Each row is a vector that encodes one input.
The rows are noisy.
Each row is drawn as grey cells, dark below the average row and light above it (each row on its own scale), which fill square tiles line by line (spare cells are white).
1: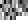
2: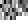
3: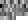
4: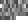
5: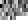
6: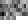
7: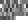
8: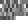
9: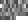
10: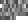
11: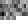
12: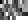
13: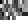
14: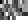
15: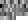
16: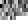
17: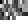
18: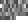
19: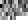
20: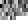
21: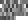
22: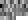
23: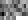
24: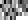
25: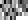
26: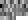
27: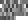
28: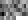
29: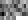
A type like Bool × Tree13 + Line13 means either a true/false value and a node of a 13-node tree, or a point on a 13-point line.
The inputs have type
Line7.
